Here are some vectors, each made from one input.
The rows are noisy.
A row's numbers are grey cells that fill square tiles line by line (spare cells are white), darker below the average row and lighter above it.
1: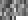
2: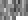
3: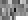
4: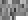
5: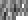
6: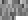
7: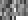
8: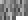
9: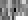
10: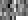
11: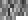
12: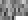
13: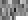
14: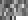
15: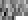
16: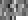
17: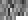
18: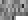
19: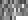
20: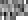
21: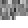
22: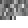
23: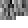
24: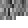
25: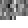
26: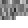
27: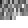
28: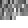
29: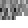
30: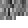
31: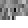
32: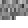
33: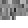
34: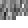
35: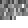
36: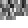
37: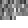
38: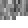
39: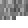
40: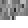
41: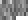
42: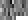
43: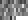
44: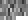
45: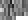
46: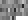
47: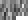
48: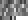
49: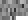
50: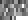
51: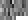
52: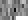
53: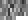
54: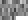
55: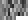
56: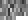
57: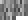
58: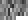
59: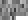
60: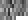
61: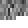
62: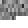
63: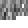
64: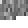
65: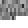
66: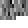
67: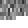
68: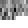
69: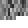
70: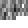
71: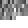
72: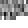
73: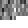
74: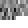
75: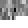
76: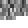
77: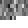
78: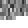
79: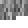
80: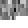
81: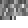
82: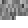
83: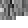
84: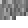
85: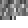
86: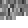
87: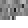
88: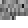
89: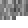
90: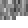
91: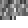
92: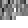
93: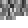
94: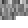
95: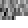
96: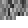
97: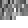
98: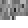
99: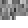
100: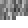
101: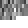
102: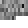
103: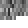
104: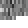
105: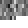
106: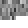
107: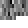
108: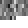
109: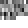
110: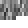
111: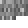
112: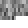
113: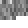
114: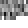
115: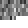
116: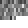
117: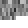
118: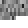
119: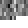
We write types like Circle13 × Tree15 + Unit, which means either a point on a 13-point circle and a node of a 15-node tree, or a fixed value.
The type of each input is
Bool × Line6 + List2(Line5).
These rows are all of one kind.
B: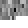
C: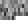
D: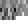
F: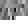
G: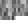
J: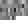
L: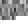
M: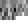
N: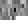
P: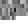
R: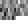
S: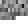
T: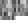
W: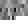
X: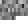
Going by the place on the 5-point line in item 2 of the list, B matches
F, N, P and W.
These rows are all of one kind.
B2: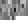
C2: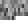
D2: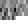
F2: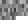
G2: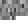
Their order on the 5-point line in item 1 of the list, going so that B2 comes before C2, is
F2, G2, B2, C2, D2.
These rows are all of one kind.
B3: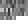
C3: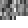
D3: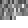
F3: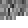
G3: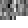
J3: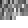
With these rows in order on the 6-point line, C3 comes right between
B3 and G3.
